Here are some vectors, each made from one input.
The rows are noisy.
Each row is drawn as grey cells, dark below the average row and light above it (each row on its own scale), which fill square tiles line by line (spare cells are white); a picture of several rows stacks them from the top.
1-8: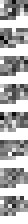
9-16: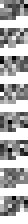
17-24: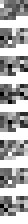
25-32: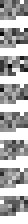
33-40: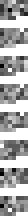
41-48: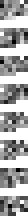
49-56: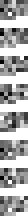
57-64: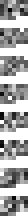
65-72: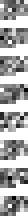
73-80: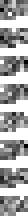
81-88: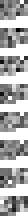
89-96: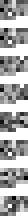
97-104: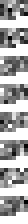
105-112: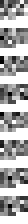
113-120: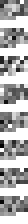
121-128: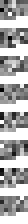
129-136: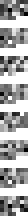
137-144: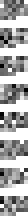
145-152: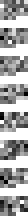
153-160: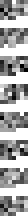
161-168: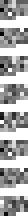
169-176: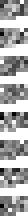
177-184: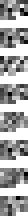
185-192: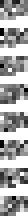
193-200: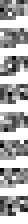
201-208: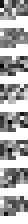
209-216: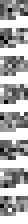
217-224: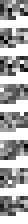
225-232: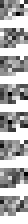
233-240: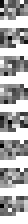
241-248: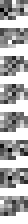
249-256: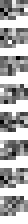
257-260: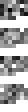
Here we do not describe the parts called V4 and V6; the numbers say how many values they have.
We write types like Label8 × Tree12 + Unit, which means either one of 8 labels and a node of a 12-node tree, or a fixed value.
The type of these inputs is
Line5 × V4 × V6 + List2(Line7).
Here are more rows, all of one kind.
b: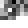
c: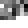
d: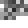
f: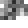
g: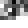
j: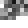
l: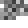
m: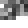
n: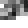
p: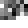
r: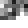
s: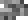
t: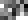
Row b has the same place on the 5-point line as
l and p.
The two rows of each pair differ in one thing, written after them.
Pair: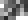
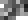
the place on the 5-point line
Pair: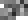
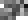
the place on the 5-point line
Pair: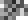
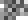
the value of V6
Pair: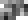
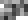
the place on the 5-point line
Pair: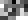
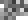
the value of V6
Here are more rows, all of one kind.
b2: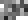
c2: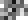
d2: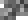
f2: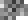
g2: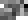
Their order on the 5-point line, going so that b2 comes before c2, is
b2, c2, d2, f2, g2.
